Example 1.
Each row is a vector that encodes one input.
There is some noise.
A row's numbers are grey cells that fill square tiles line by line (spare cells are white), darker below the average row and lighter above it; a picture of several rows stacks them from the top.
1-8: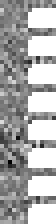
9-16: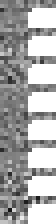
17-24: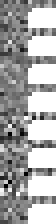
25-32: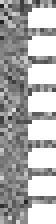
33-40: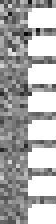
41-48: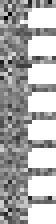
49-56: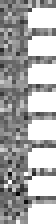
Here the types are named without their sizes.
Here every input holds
a point on a line.
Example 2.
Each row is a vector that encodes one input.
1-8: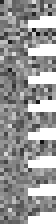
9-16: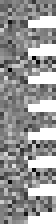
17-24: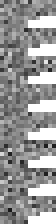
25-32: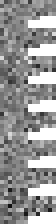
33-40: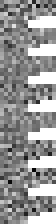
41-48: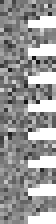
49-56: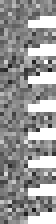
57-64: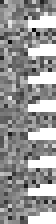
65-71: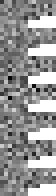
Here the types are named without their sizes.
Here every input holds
a point on a line.
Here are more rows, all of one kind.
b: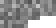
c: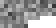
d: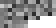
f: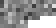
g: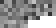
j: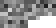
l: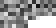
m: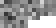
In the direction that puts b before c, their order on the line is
d, g, f, b, m, c, j, l.
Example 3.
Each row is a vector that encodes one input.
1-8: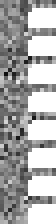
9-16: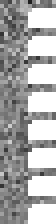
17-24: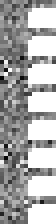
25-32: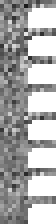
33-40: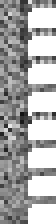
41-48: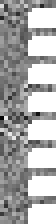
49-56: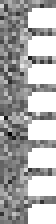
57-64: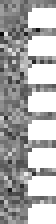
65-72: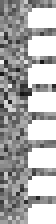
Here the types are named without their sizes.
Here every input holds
a point on a line.
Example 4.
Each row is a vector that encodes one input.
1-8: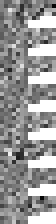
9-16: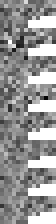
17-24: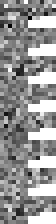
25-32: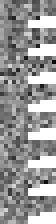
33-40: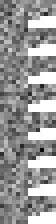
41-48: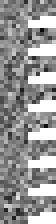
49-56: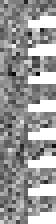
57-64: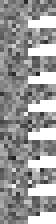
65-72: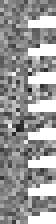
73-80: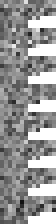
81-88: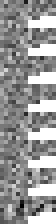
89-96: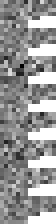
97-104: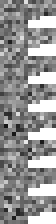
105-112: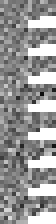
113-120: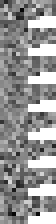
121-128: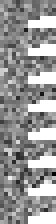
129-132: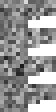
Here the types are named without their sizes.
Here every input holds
a point on a line.
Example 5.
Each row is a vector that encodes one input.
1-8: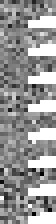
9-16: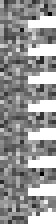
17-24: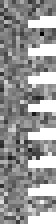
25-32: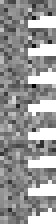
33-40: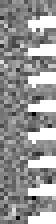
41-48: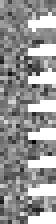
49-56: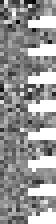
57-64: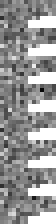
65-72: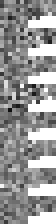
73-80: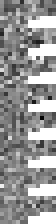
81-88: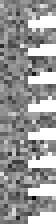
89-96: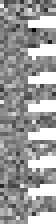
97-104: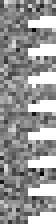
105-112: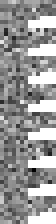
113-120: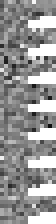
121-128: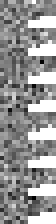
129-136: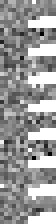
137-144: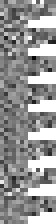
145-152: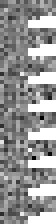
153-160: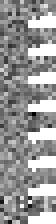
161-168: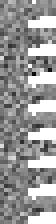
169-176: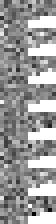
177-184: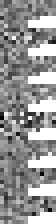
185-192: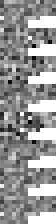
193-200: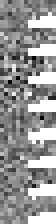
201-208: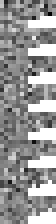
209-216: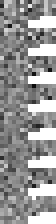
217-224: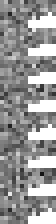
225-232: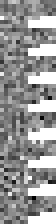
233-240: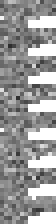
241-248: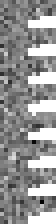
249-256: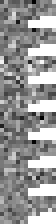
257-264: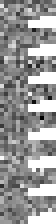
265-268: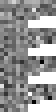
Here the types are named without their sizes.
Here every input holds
either a point on a circle, or a fixed value.
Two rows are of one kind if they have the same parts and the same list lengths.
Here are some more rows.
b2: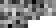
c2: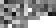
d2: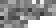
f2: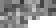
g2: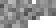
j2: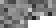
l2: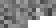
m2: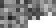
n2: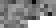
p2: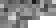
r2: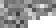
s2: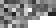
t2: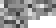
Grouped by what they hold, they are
b2, d2, f2, g2, j2, l2, m2, n2, p2, r2, t2
c2, s2

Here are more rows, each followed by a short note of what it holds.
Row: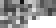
a point on a circle
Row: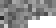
a point on a circle
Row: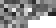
a fixed value
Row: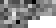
a point on a circle
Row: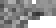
a point on a circle
